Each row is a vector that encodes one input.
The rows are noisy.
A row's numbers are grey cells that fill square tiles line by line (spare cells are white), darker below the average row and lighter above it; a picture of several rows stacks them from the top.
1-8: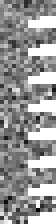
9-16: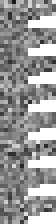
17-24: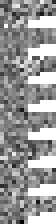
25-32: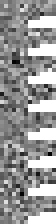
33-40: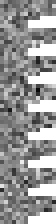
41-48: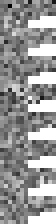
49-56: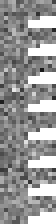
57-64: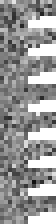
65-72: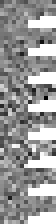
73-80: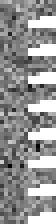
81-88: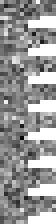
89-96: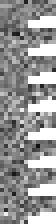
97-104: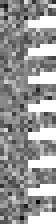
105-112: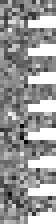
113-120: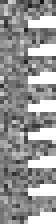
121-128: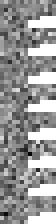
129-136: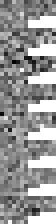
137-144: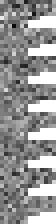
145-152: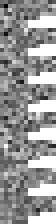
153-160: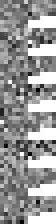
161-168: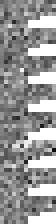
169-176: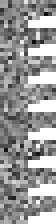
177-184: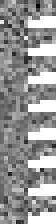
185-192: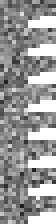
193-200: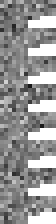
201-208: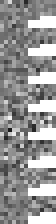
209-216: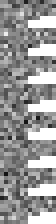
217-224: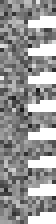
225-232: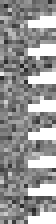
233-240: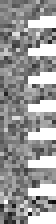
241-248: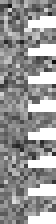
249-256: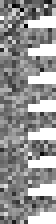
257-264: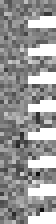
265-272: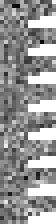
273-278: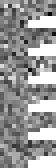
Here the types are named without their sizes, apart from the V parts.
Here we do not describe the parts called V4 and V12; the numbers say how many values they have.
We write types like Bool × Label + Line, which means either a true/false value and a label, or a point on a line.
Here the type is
(Bool × Bool × Bool × Bool + Unit) × Line × V4 × V12.
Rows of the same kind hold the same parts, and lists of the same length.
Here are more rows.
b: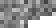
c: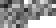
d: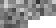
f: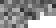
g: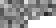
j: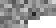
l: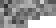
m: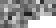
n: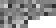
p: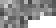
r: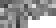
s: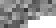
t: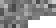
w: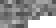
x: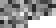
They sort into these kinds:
b, d, f, j, m, n, p, s, t, x
c, g, l, r, w

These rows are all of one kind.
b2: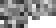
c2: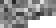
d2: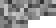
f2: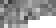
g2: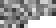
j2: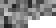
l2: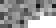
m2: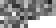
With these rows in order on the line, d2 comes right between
b2 and m2.
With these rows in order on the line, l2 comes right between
f2 and m2.
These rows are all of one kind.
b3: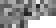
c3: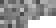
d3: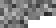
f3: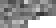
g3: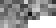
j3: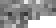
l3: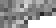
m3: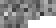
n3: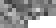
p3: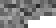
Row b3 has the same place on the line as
g3 and p3.
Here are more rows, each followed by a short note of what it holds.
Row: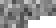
a point on a line, a value of V4 and a value of V12
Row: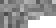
a point on a line, a value of V4 and a value of V12
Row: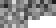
a point on a line, four true/false values, a value of V4 and a value of V12
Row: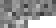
a point on a line, four true/false values, a value of V4 and a value of V12
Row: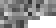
a point on a line, a value of V4 and a value of V12
